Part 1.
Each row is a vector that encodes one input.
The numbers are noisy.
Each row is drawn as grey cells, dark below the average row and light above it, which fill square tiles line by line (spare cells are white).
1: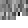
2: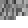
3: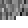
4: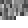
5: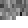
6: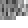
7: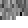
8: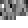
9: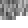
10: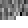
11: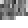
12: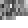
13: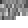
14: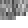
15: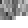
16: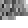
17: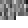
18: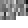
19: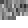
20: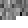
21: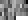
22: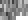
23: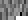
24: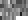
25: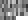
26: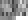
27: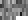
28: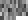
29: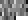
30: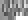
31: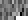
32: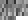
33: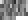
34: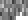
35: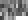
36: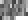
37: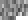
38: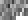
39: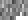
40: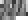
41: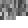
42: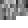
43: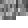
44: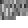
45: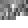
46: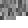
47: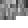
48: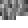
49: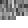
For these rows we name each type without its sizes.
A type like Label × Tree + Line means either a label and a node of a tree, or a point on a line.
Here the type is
Line × (Tree + Unit).
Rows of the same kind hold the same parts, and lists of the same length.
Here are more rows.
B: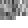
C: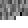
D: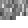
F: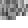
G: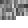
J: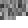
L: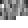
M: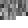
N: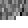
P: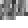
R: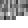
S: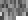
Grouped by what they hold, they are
B, D, F, G, L, R
C, J, M, N, P, S

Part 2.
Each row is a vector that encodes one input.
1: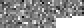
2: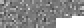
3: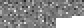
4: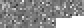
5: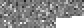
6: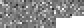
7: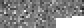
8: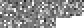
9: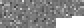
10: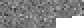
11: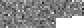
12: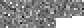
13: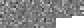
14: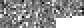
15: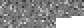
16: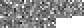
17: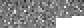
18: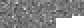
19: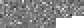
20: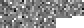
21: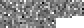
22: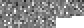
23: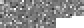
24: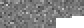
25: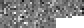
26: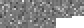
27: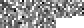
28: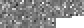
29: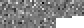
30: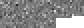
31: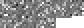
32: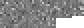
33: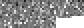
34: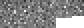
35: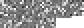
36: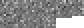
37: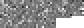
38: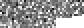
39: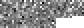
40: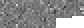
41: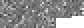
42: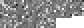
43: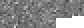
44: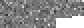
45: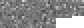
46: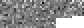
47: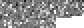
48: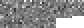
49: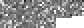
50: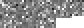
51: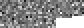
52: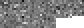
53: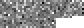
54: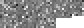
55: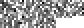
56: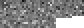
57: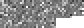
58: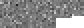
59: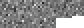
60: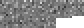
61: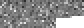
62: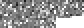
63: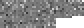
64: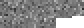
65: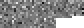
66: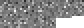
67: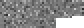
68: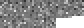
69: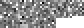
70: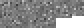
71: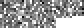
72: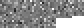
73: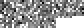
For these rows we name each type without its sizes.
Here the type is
List(Circle).
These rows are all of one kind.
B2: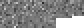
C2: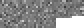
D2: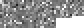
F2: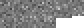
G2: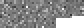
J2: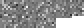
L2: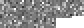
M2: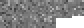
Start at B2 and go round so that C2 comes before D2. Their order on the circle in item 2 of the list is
B2, J2, M2, F2, L2, C2, G2, D2.
